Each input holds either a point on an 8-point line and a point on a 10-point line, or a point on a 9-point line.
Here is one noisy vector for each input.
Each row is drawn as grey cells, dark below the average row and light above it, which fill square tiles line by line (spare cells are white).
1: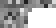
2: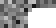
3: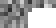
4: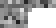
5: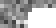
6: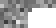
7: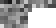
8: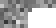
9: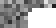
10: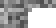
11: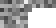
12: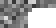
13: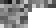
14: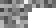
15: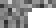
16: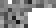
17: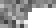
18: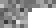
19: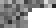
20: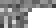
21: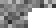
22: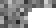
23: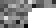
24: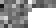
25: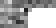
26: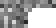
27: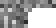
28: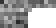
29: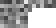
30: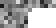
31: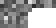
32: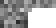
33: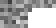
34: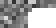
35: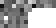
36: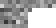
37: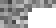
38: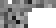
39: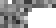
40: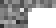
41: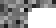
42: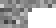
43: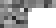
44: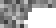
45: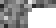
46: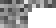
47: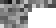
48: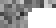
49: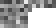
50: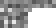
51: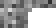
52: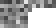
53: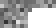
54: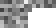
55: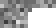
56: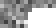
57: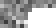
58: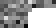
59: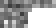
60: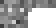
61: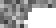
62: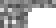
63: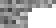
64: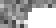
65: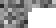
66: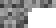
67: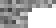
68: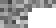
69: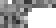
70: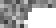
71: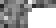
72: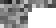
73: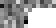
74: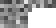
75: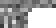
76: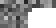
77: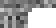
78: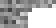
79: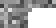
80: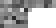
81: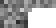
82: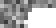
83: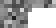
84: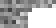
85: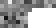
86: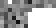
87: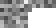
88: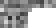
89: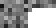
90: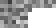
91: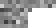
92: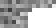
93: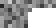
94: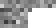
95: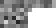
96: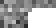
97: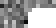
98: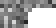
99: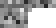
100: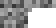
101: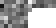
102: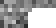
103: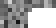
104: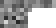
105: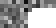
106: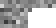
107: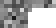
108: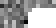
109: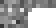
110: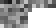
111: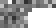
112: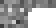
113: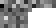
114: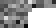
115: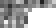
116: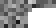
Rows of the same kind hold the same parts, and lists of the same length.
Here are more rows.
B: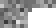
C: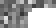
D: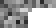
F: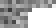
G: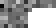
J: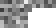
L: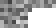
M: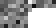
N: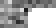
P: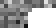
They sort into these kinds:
B, F, J, L
C, D, G, M, N, P

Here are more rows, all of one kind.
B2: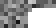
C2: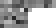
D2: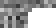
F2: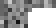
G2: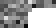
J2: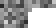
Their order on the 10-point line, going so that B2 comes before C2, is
D2, J2, G2, F2, B2, C2.
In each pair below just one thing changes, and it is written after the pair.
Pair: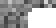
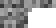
the place on the 8-point line
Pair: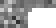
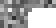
the place on the 10-point line
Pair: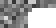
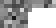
the place on the 8-point line
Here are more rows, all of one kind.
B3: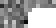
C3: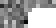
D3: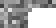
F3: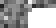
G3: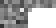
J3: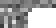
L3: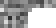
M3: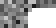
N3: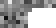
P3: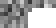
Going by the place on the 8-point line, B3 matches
C3 and G3.
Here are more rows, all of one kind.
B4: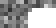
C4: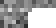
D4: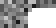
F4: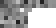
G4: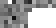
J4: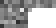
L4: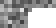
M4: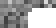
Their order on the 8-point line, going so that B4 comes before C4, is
D4, B4, G4, M4, L4, C4, J4, F4.
